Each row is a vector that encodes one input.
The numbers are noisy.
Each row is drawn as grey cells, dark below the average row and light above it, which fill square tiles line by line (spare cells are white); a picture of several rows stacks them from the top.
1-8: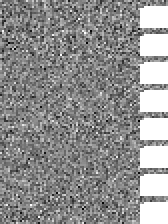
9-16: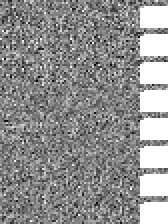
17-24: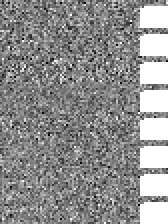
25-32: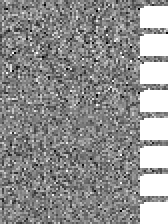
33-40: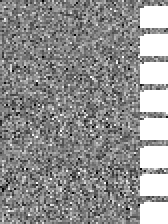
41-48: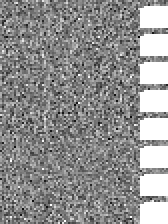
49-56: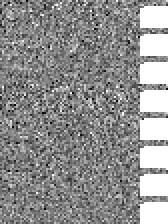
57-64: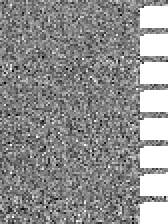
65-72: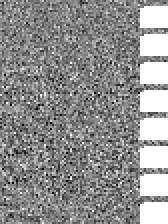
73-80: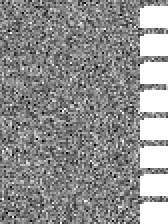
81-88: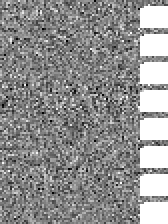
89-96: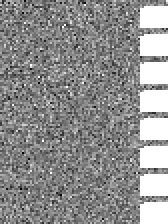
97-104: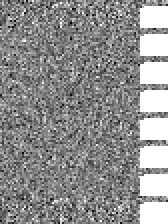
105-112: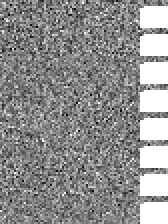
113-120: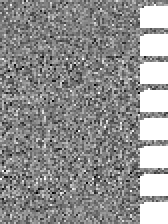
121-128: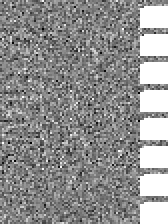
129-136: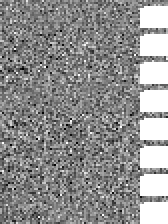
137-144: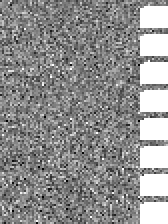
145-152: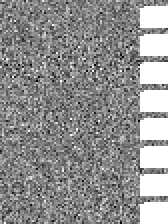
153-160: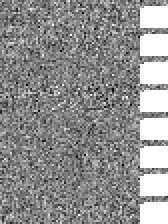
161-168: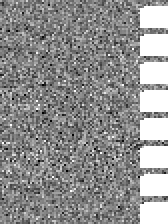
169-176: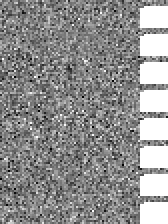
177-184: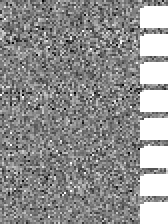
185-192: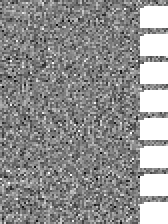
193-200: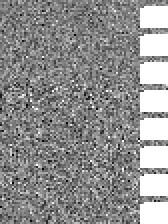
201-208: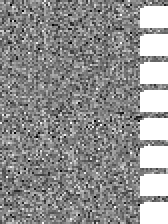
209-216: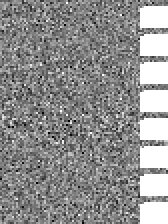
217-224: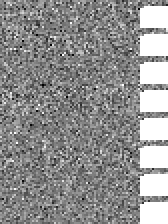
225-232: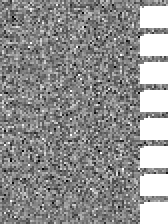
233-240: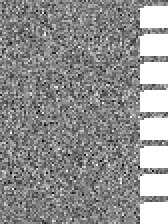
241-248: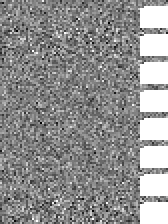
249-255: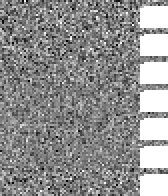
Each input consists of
a node of an 11-node tree, together with either a point on a 16-point circle, or a fixed value.
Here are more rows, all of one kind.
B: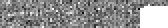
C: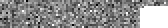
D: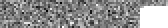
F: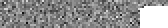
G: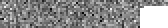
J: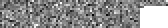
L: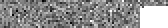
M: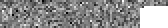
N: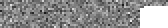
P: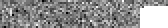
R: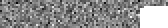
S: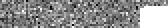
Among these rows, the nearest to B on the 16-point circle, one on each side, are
F and P.
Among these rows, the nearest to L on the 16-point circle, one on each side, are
C and P.
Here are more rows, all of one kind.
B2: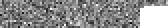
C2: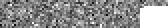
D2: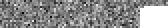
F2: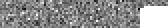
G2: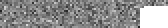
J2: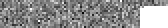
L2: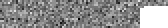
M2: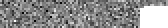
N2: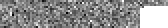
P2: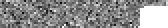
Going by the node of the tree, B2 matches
D2, M2 and P2.
